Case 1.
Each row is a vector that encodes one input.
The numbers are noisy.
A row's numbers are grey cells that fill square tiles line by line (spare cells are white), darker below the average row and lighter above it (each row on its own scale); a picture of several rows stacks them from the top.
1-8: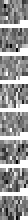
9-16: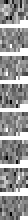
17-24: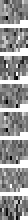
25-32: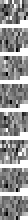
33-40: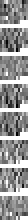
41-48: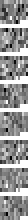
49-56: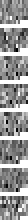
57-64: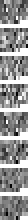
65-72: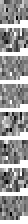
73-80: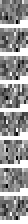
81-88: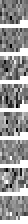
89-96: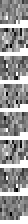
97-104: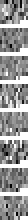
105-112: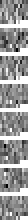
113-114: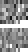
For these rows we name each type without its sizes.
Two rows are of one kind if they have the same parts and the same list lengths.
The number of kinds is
2.
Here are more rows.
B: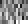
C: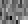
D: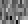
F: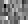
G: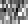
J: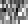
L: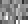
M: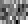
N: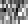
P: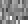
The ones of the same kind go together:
B, C, D, F, L, M, P
G, J, N

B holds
four true/false values.
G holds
a fixed value.
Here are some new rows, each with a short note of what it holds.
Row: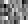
four true/false values
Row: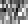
a fixed value
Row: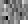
four true/false values
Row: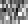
a fixed value
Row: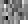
four true/false values
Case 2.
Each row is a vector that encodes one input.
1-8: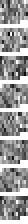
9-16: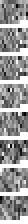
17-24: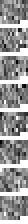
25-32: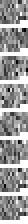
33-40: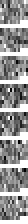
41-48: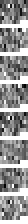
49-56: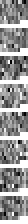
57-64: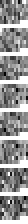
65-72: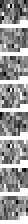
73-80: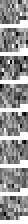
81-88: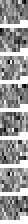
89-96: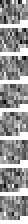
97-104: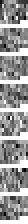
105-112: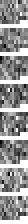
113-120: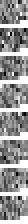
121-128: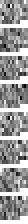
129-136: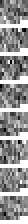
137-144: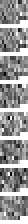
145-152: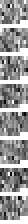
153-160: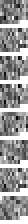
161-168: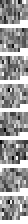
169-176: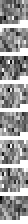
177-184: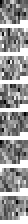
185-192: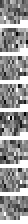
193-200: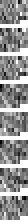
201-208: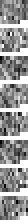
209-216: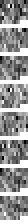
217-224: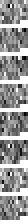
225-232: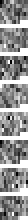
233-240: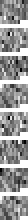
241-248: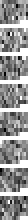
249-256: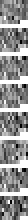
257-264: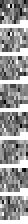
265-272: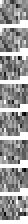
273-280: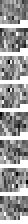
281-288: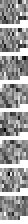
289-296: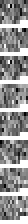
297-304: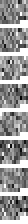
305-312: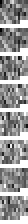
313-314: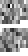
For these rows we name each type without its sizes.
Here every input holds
four true/false values.
